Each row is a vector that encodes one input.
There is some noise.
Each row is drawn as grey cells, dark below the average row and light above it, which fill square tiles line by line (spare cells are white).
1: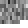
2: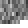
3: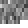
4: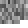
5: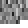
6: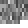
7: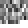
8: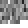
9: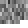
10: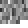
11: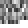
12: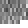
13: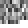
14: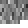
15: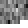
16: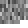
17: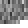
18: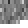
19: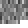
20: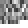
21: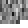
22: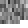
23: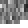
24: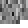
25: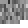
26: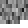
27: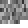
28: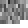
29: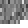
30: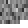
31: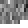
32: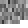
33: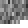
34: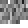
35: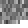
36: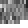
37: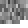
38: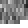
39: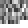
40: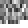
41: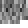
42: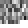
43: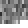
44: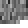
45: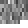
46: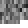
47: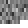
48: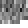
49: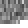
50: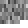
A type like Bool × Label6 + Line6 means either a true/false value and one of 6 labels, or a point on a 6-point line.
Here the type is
List2(Line5).
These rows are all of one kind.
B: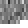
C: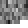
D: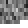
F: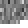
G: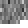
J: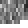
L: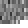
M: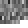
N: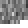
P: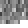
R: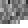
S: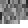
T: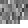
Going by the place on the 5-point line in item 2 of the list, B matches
F, G, P and T.
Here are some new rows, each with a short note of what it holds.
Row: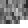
a list of two items
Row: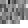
a list of one item
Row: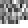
the empty list
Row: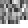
the empty list
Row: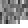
a list of two items
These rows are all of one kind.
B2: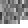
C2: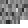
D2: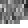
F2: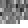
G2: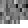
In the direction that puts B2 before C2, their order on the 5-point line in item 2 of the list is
G2, D2, B2, C2, F2.
